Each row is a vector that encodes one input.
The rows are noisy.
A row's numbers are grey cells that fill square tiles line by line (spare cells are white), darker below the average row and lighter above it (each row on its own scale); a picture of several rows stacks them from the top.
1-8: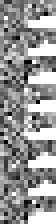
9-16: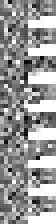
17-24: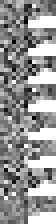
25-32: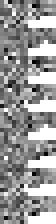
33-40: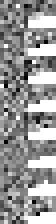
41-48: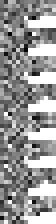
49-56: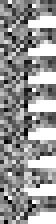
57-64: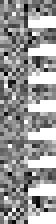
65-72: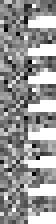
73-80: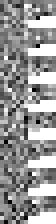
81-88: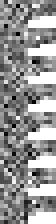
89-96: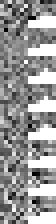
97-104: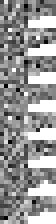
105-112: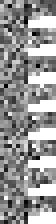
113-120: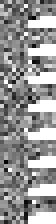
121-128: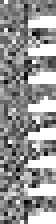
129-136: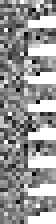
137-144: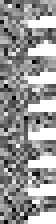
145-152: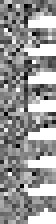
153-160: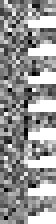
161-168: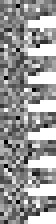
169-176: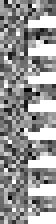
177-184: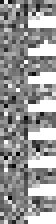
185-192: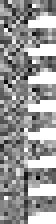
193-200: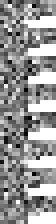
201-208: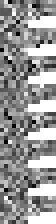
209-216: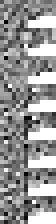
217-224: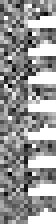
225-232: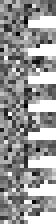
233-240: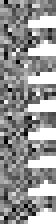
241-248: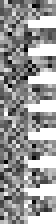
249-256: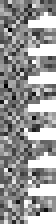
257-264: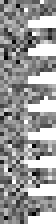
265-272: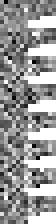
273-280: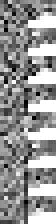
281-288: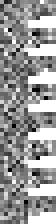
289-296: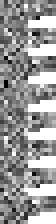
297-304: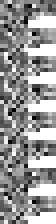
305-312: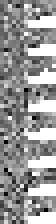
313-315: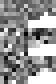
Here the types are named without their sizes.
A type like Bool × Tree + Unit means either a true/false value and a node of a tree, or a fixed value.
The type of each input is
(Bool × Circle + Unit) × Label.
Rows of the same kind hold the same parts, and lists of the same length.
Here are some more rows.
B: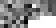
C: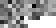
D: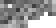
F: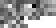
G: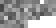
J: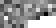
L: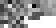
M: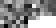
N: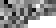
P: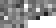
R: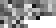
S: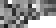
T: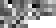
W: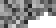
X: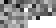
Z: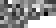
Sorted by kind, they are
B, M, T
C, D, F, G, J, L, N, P, R, S, W, X, Z

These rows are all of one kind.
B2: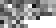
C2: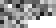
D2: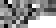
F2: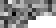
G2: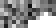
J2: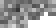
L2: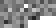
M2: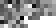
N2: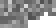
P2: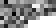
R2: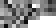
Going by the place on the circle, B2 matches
C2 and J2.
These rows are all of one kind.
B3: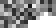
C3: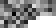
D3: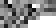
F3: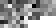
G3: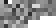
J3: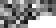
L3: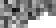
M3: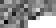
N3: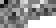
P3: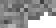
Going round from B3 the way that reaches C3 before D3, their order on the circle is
B3, J3, M3, C3, D3, N3, F3, L3, G3, P3.
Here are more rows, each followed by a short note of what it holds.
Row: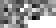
a point on a circle, a label and a true/false value
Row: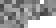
a point on a circle, a label and a true/false value
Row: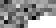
a point on a circle, a label and a true/false value
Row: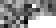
a label
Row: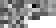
a point on a circle, a label and a true/false value
